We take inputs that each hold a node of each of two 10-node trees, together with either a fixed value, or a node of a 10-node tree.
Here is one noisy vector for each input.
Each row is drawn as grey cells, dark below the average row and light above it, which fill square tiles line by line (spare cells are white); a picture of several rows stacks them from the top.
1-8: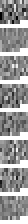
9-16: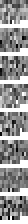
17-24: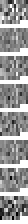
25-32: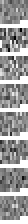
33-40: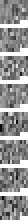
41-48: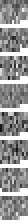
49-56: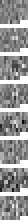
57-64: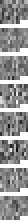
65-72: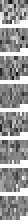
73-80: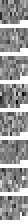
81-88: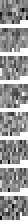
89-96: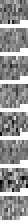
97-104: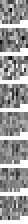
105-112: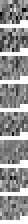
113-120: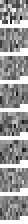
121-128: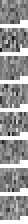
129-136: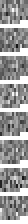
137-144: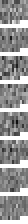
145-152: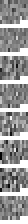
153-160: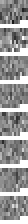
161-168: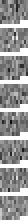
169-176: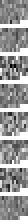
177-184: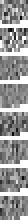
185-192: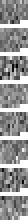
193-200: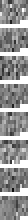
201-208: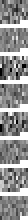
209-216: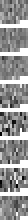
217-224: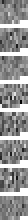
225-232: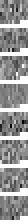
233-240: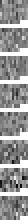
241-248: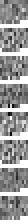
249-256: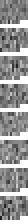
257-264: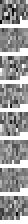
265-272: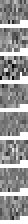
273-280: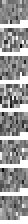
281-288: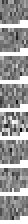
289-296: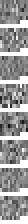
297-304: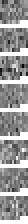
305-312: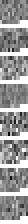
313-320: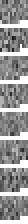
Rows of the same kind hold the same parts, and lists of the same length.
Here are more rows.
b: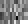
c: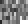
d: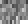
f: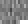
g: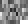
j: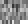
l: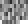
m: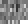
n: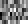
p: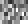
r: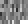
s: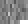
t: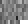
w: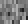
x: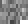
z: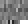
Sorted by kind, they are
b, c, j, m, n, p, r, s, t
d, f, g, l, w, x, z

